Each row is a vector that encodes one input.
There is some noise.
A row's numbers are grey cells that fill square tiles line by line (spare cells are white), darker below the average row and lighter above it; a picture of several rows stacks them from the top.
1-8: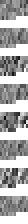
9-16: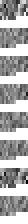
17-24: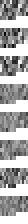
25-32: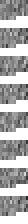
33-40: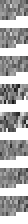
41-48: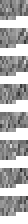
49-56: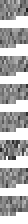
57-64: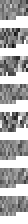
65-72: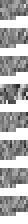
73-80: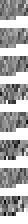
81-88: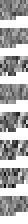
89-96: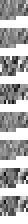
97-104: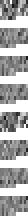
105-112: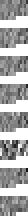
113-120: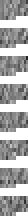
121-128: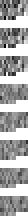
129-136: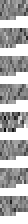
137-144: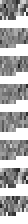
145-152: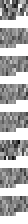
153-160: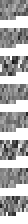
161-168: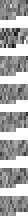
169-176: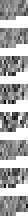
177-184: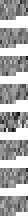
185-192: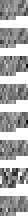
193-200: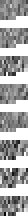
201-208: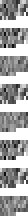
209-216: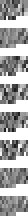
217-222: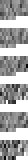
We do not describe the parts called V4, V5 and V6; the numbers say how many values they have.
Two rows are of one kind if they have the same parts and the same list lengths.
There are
2 kinds of row.
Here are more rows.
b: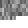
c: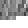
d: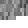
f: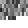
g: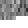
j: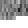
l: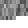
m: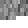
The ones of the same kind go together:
b, c, d, g, j, l, m
f

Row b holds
a node of an 8-node tree, a true/false value, a value of V5 and a value of V6.
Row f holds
a node of a 7-node tree and a value of V4.
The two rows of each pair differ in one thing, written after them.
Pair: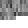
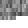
the node of the tree
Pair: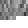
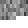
the value of V5
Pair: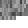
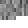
the value of V5
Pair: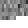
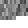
the value of V5
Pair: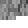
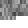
the value of V5
